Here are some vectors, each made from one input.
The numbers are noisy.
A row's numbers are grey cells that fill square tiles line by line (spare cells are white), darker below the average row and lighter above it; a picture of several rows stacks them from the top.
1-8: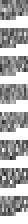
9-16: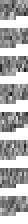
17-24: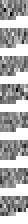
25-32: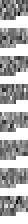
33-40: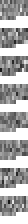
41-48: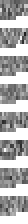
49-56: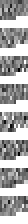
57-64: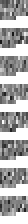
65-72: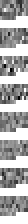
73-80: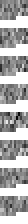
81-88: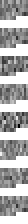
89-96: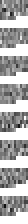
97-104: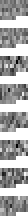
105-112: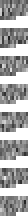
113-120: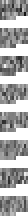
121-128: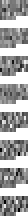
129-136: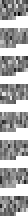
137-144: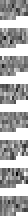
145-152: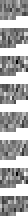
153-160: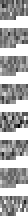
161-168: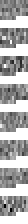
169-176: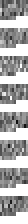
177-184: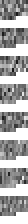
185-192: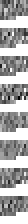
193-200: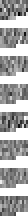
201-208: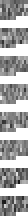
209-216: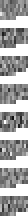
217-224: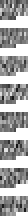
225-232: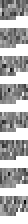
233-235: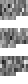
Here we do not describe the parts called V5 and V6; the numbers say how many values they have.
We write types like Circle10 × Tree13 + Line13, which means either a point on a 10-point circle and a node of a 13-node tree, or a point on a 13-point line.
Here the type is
Circle8 × V5 + Label4 × V6.
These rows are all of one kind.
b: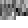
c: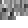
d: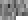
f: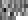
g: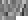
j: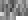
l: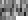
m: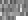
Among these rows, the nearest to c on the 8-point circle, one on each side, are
l and m.
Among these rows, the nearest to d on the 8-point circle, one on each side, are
b and j.
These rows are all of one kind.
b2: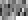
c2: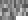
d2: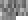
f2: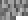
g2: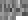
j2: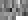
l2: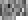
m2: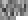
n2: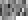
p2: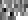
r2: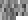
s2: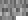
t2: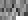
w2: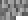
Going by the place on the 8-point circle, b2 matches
d2, l2, n2 and r2.
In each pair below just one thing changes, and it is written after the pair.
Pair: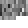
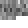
the value of V5
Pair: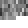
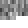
the place on the 8-point circle
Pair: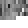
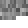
the value of V5
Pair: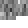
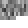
the value of V5
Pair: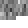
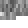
the value of V5
